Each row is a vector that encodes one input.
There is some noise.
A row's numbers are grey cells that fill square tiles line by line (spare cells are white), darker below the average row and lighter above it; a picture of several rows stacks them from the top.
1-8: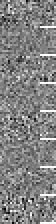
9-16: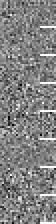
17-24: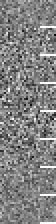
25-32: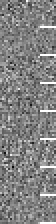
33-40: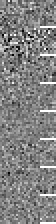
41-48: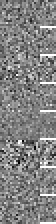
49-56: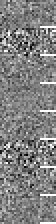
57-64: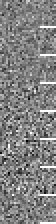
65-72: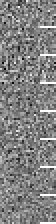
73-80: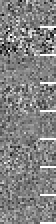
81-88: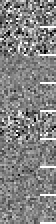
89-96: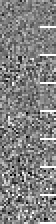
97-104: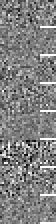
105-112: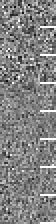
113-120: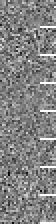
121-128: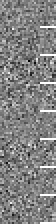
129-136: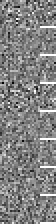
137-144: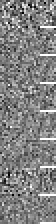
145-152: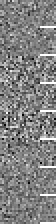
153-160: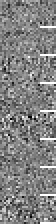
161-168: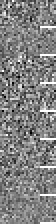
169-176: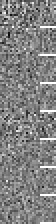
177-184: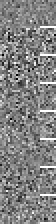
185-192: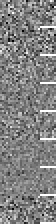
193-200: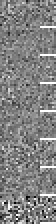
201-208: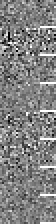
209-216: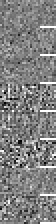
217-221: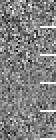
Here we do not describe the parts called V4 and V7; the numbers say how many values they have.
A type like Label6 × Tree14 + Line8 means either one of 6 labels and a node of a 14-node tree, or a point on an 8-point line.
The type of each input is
Bool × V4 + Line6 × V7.
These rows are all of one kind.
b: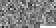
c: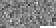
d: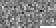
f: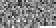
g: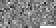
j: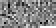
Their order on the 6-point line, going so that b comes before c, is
g, b, d, f, j, c.
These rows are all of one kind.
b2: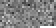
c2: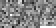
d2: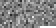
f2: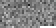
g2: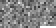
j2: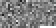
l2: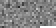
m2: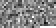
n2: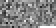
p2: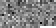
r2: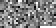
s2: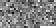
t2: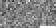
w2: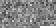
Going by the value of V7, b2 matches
c2, f2 and g2.
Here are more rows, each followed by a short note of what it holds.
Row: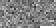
a point on a 6-point line and a value of V7
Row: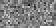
a point on a 6-point line and a value of V7
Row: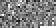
a true/false value and a value of V4
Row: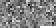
a point on a 6-point line and a value of V7
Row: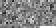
a point on a 6-point line and a value of V7
